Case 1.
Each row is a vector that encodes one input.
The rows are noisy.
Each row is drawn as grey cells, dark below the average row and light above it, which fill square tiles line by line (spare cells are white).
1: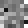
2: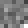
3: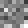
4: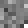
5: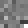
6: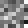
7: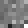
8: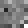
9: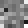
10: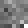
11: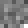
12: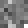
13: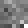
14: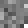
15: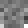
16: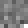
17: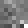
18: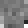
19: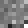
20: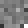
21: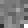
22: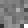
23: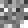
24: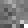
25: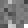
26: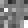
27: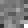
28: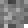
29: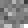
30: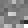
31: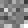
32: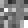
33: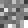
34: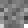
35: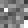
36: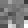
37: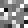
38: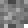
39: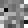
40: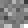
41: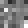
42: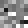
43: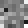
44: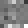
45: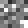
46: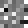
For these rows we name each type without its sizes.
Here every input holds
a label and a true/false value.
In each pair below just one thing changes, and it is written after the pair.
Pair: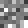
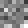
the true/false value
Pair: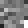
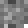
the true/false value
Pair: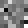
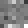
the label
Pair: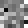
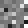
the label
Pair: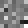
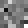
the true/false value
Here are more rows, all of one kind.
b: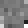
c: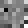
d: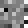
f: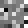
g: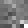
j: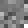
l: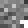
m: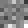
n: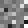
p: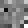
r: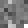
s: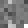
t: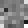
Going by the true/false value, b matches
n and t.
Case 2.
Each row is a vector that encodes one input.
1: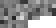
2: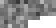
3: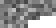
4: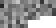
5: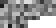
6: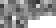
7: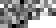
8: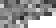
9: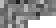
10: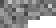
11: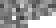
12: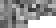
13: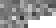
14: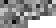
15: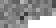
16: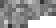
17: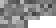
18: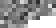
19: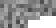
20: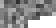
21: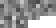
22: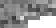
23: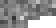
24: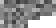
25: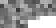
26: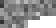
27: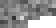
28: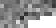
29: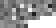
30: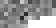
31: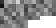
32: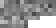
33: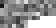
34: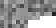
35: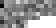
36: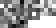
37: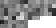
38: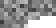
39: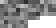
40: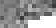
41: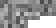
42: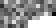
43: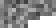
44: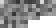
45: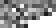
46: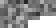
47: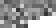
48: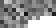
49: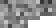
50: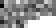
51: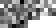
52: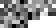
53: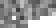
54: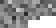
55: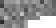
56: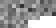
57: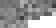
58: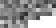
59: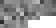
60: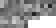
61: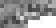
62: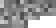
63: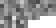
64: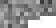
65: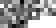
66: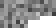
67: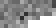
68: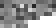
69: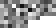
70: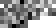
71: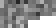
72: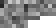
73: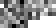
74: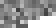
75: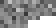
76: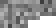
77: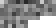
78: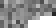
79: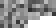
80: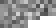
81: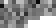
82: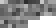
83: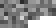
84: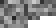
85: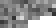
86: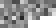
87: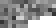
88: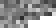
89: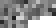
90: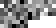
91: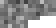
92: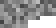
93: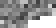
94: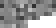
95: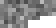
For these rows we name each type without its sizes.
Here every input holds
either a fixed value, or a node of a tree and a true/false value.
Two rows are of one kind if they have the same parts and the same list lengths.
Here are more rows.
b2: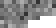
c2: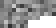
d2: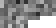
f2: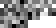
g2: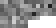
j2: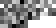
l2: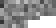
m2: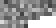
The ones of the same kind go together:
b2, c2, d2, g2, l2, m2
f2, j2

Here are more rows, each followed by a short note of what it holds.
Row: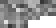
a node of a tree and a true/false value
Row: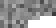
a node of a tree and a true/false value
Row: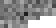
a node of a tree and a true/false value
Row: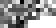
a fixed value
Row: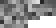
a node of a tree and a true/false value
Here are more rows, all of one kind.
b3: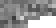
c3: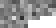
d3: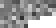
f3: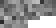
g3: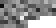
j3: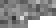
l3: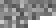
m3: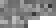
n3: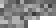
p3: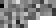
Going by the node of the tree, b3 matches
g3 and j3.
